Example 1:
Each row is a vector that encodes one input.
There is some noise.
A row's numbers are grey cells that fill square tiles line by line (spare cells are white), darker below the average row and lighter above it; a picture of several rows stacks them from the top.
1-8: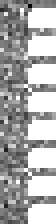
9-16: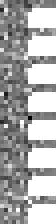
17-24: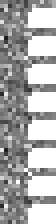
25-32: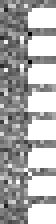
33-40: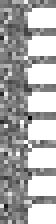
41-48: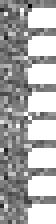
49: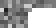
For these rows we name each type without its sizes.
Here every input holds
three true/false values.
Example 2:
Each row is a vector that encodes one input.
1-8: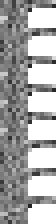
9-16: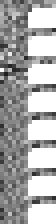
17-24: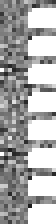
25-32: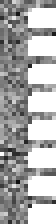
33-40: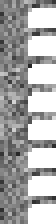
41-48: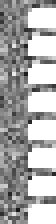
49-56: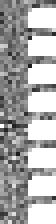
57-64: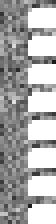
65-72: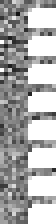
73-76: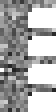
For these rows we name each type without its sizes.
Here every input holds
either a fixed value, or three true/false values.
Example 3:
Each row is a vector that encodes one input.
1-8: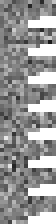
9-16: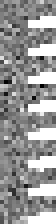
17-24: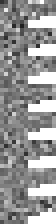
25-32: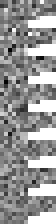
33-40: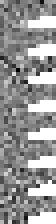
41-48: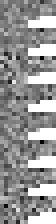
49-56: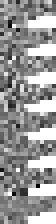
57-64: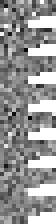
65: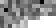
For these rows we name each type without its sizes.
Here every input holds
a node of a tree.
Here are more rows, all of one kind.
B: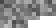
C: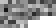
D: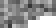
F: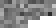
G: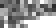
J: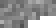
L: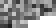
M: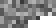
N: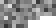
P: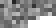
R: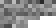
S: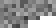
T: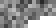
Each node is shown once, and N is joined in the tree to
R.
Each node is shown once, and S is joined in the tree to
C and M.
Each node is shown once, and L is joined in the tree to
R.
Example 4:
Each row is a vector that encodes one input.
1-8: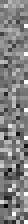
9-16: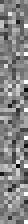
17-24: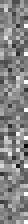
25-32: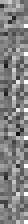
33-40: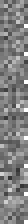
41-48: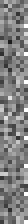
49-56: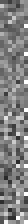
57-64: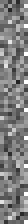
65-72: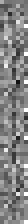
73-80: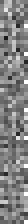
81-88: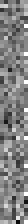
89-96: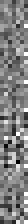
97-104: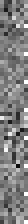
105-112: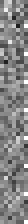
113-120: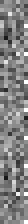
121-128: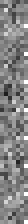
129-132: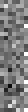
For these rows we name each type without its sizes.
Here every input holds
four true/false values.
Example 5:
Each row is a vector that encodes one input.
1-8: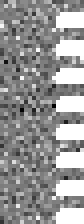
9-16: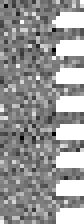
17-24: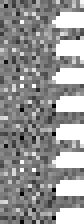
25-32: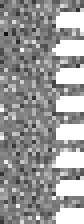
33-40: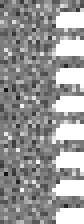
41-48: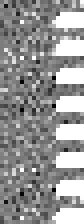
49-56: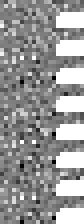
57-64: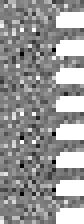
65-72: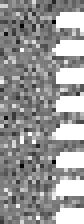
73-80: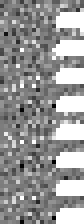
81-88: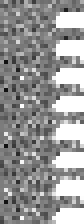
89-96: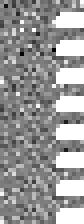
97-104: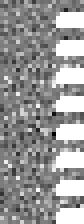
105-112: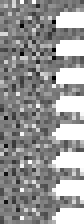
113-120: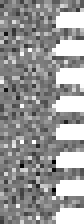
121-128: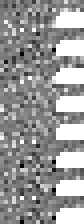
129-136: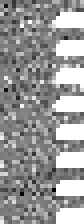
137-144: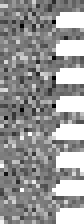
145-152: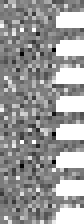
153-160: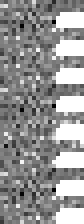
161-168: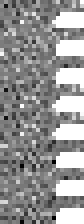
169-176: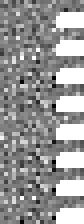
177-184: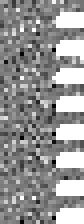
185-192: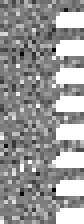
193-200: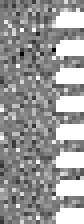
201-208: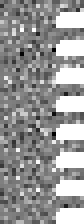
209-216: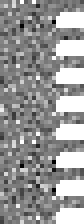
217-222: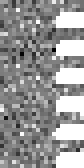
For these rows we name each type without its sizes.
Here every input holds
a point on a line.
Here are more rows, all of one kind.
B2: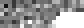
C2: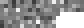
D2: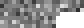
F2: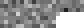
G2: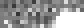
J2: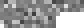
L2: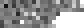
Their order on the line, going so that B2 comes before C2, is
G2, L2, B2, C2, F2, D2, J2.
